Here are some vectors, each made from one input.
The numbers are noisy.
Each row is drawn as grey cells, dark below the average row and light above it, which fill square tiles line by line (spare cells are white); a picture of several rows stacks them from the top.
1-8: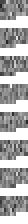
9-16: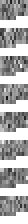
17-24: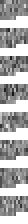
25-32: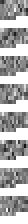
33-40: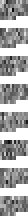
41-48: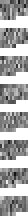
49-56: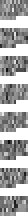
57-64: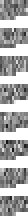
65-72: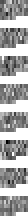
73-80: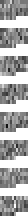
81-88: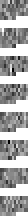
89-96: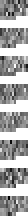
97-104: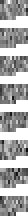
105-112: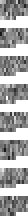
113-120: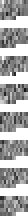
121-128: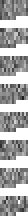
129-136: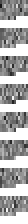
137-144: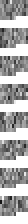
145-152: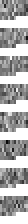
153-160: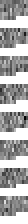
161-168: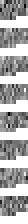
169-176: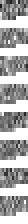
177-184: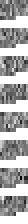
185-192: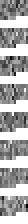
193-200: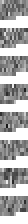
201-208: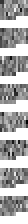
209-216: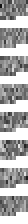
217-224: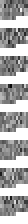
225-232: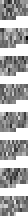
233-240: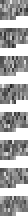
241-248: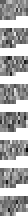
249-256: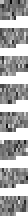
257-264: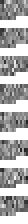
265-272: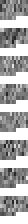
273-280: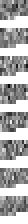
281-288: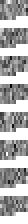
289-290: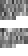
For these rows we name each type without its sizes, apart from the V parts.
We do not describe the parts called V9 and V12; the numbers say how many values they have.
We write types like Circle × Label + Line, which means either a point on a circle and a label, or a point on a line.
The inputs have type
Bool × (Circle + Unit) × V9 × V12.
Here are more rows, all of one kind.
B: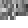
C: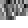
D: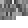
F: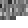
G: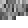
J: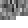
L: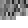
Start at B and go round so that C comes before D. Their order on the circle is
B, C, L, G, D, J, F.
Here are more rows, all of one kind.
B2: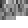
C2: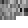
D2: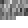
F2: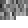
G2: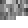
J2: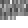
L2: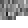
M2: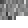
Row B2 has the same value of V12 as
D2 and G2.
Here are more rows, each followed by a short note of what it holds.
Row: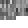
a true/false value, a value of V9 and a value of V12
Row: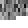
a point on a circle, a true/false value, a value of V9 and a value of V12
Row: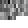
a true/false value, a value of V9 and a value of V12
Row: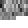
a true/false value, a value of V9 and a value of V12
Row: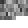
a true/false value, a value of V9 and a value of V12
